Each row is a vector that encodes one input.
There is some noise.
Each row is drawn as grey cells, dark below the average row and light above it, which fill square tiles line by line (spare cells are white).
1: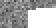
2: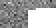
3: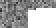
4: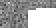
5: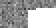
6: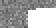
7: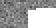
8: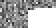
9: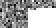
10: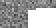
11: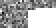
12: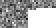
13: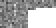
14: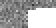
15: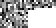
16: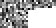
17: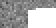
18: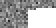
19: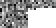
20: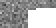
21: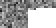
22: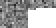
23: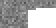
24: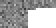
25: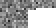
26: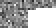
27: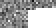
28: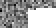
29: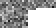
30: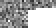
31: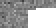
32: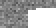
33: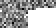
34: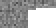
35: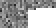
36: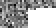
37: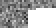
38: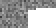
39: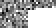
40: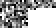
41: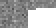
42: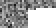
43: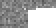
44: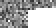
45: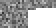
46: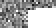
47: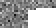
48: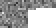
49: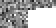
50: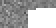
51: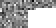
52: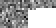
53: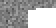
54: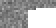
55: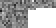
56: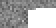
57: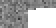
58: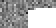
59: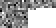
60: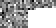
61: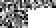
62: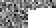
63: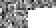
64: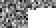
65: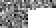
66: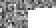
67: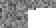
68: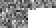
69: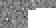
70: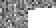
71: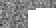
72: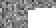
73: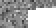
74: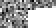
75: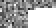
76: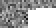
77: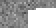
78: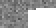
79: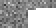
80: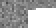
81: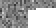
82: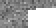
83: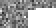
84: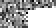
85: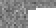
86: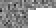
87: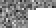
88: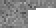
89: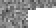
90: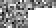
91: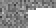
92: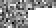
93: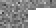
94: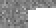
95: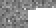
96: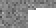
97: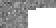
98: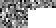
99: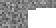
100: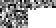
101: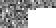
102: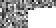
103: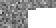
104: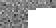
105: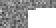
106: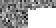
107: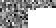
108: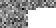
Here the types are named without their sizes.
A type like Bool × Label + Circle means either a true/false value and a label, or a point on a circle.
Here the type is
List(Circle × Line).
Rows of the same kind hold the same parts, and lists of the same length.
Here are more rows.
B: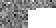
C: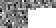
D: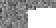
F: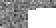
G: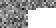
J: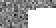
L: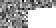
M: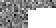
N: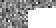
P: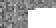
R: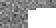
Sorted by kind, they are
B, F, J, M, R
C, D, L, N
G
P

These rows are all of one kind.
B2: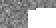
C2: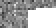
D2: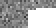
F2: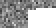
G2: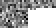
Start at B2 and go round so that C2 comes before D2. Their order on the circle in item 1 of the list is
B2, F2, C2, D2, G2.
